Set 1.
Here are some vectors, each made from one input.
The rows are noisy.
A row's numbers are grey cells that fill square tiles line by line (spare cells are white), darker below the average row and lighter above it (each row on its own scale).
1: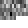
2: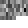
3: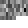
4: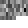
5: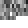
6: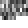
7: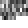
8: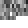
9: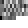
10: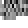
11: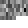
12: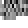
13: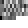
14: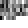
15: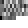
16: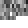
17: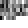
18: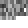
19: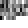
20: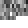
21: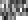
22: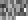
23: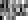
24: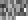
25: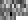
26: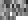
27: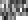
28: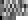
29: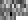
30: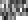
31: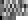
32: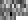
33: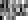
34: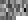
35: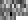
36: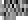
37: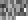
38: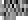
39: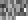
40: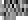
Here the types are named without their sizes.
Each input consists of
three true/false values.
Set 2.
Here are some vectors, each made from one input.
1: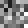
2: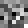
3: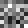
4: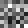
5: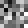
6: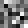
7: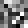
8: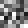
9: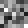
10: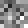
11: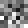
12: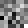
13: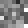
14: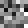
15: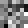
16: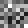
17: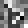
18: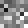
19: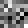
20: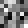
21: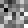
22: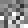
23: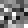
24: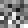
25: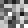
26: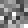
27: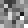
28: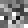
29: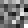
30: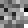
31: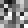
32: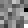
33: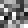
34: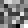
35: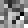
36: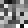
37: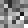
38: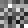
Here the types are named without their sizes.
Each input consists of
three true/false values.
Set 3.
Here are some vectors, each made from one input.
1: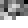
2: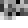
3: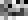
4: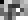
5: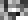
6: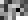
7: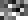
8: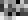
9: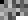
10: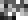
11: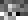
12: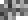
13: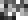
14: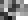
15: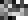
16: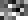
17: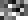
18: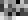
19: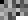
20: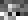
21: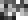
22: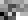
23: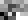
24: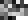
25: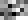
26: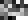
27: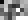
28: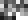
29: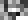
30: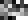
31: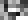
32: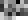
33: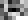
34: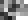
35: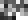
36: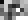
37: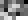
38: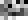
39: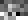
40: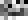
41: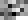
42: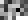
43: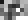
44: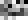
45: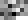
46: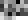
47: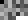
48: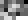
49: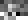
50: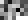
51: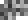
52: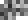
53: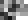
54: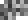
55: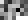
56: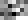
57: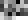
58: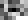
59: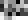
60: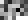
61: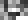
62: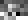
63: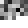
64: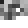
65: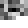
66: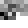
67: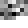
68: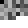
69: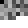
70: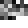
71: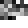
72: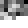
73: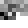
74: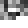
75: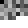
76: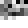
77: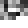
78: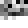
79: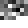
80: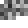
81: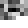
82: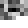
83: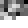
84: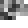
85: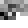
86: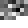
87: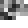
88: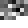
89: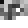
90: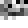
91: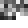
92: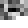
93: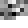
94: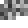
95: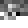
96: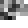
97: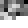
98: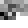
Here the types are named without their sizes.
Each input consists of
four true/false values.
